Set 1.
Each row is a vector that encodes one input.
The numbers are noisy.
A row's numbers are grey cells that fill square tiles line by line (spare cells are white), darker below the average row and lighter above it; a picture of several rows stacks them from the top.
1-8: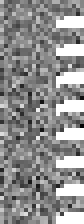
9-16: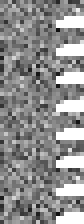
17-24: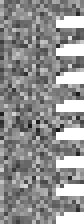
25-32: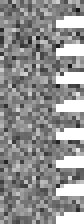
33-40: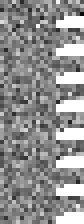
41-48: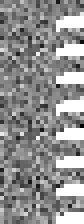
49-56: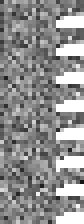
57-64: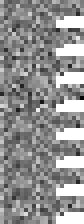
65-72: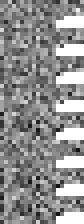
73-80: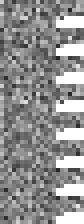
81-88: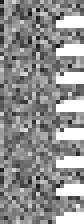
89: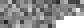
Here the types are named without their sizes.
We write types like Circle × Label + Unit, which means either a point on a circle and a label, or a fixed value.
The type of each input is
Bool × Line.
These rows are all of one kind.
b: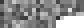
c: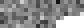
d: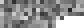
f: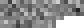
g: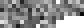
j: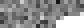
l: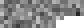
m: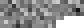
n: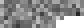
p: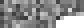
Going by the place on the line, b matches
f, m and p.
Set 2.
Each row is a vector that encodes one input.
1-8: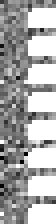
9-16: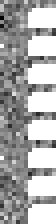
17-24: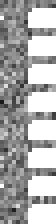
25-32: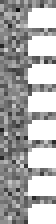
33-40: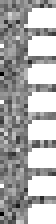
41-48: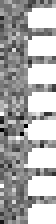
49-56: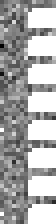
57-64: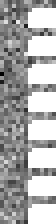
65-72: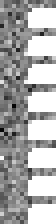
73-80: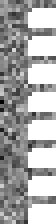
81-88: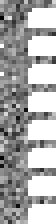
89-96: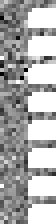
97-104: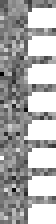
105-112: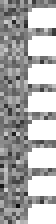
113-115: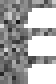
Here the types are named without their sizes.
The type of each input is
List(Line × Line).
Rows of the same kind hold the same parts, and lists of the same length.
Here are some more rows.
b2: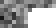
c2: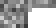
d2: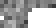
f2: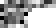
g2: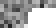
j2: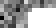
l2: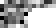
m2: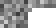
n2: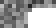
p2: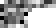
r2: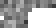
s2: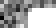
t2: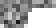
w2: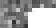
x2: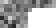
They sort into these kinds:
b2, j2, n2, s2, w2, x2
c2, d2, g2, m2, r2, t2
f2, l2, p2

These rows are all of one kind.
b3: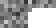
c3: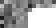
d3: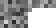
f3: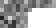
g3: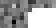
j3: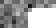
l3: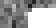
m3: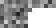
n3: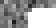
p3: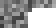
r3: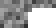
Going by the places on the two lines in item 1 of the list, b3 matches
d3 and m3.
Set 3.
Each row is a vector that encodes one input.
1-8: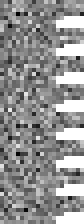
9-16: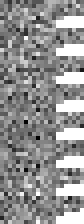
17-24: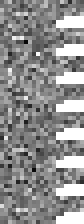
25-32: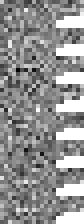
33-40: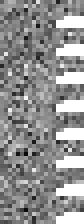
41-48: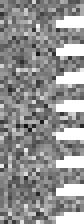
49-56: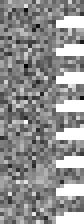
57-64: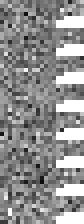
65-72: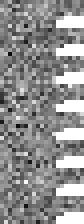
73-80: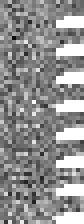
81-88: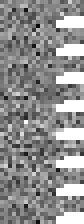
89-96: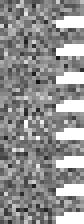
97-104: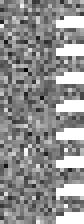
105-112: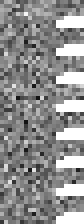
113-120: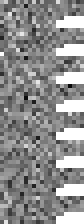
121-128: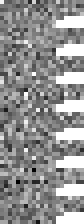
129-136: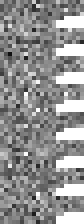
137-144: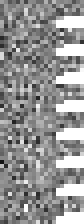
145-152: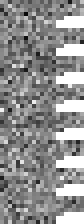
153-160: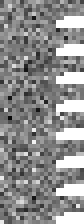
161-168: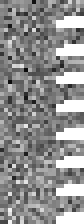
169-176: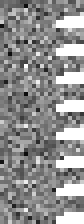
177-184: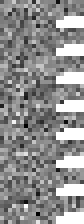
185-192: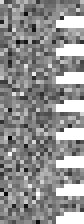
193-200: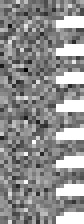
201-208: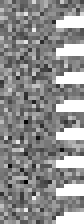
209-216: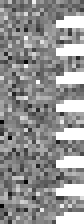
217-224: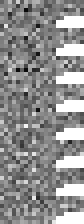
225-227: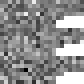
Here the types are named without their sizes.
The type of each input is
Bool × Bool × Bool × (Tree + Unit).
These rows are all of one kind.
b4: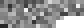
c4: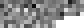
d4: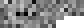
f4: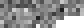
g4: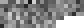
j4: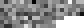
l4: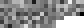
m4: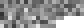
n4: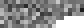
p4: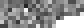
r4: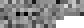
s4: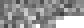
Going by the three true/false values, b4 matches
m4 and s4.
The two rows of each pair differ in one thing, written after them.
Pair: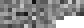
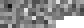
one of the three true/false values
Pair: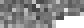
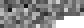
the node of the tree
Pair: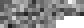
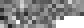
the node of the tree
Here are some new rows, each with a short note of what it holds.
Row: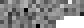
three true/false values
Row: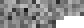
three true/false values
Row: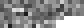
a node of a tree and three true/false values
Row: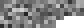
a node of a tree and three true/false values
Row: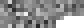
three true/false values
